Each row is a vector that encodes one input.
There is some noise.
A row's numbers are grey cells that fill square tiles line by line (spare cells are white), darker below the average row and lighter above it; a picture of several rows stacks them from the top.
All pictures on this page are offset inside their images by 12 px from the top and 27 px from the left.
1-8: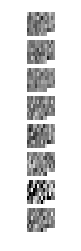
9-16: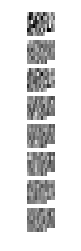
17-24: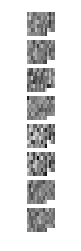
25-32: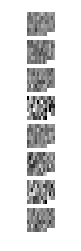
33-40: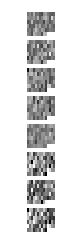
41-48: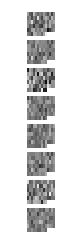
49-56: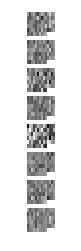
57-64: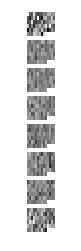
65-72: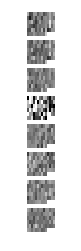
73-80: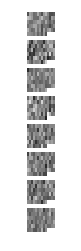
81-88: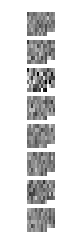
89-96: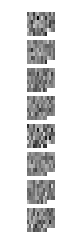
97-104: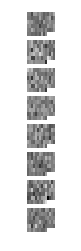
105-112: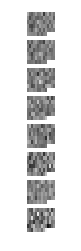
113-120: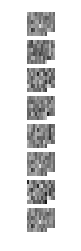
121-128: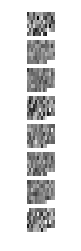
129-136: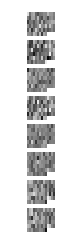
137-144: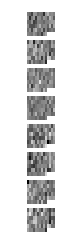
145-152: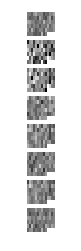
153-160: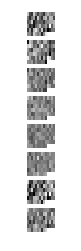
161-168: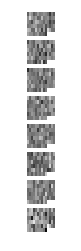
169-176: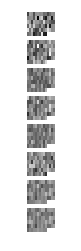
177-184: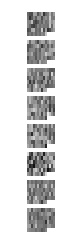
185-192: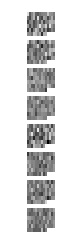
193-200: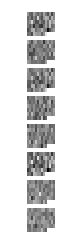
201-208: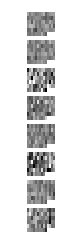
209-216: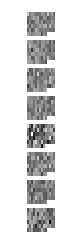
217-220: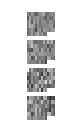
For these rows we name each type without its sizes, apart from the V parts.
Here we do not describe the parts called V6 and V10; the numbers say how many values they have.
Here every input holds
a node of a tree, together with either a true/false value and a value of V6, or a value of V10.
